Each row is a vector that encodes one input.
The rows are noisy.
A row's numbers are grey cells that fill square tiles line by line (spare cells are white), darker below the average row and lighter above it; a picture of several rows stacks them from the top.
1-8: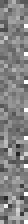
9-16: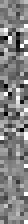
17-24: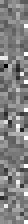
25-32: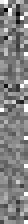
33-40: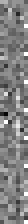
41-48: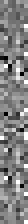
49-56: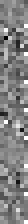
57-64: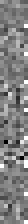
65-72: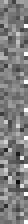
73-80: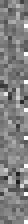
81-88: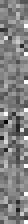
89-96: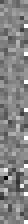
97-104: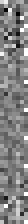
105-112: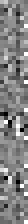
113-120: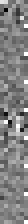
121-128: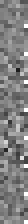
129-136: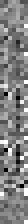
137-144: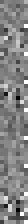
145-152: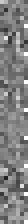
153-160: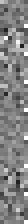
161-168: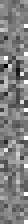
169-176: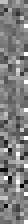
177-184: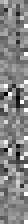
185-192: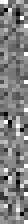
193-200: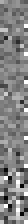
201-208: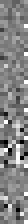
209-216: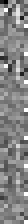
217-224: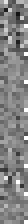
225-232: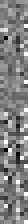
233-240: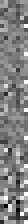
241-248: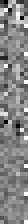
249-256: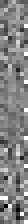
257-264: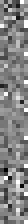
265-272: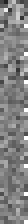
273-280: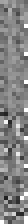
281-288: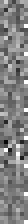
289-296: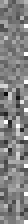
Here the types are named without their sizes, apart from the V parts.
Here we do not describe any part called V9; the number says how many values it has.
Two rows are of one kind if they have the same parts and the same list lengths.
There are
3 kinds of row.
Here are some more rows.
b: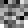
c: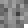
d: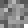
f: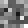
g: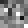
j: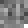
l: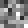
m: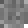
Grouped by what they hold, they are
b
c, d, l
f, g, j, m

